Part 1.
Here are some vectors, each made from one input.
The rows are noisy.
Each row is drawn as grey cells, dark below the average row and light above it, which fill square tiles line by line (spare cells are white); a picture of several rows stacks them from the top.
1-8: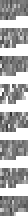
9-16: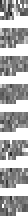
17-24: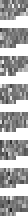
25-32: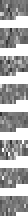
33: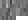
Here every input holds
either a fixed value, or three true/false values.
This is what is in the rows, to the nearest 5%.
About 15% of them hold a fixed value. The rest hold three true/false values.
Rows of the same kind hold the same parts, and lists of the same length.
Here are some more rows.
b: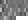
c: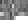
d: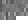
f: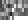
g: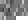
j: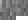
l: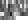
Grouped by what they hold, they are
b, c, d, g, j
f, l

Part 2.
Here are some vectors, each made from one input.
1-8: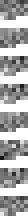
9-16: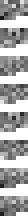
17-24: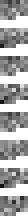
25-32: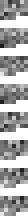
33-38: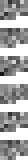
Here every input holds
a point on an 8-point circle.
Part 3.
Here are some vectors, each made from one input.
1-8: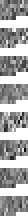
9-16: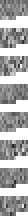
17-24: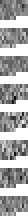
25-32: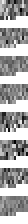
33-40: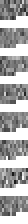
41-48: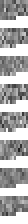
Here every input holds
a node of a 10-node tree.
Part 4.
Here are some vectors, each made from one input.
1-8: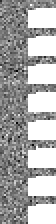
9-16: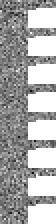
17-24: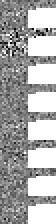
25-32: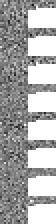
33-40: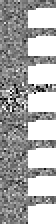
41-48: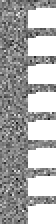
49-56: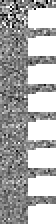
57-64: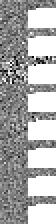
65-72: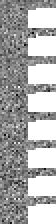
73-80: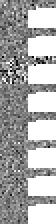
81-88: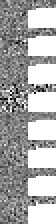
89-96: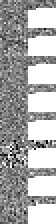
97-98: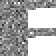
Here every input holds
either a fixed value, or a node of a 9-node tree.
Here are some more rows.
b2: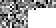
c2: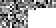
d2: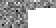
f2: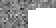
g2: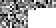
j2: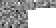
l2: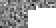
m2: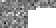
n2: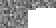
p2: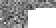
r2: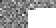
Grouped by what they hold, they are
b2, c2, g2
d2, f2, j2, l2, m2, n2, p2, r2

